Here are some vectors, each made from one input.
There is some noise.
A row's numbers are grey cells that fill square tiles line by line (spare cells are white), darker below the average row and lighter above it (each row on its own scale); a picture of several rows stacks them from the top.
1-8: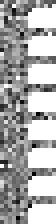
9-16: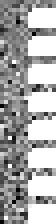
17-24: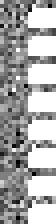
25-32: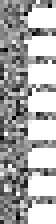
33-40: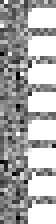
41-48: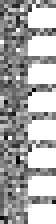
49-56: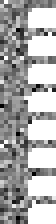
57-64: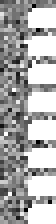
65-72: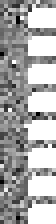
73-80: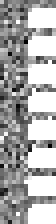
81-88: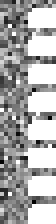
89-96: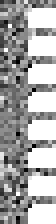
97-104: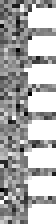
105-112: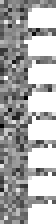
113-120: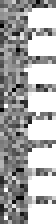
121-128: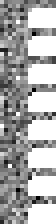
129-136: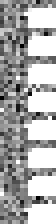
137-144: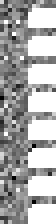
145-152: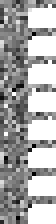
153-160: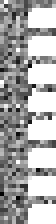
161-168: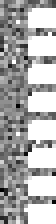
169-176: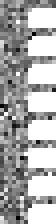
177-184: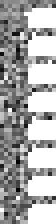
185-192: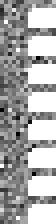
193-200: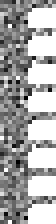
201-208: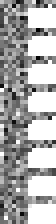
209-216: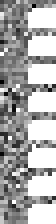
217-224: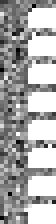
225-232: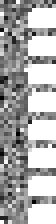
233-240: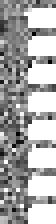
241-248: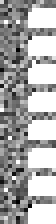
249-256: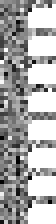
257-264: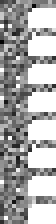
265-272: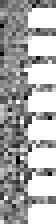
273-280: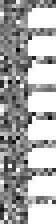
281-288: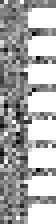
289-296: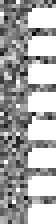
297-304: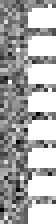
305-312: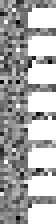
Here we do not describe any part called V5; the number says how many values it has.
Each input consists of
a point on a 12-point line, together with either a node of an 11-node tree, or a list of up to two values of V5.
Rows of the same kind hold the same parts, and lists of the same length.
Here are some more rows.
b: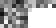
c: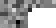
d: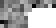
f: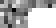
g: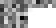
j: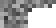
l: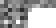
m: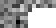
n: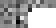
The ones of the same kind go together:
b, g, m
c, d, n
f, j
l

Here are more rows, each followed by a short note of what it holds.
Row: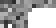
a point on a 12-point line, together with a list of one item
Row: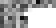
a point on a 12-point line, together with a list of one item
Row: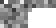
a point on a 12-point line and a node of an 11-node tree
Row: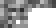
a point on a 12-point line, together with the empty list
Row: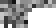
a point on a 12-point line, together with a list of one item
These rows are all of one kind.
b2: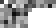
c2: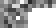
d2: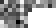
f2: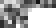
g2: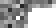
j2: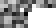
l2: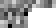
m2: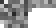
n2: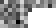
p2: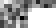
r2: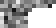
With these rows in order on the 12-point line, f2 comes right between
c2 and p2.
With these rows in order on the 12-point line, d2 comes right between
j2 and n2.
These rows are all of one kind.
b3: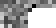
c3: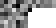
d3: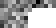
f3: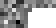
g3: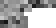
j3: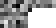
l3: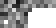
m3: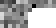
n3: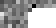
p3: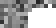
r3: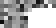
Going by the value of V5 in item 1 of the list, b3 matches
p3 and r3.
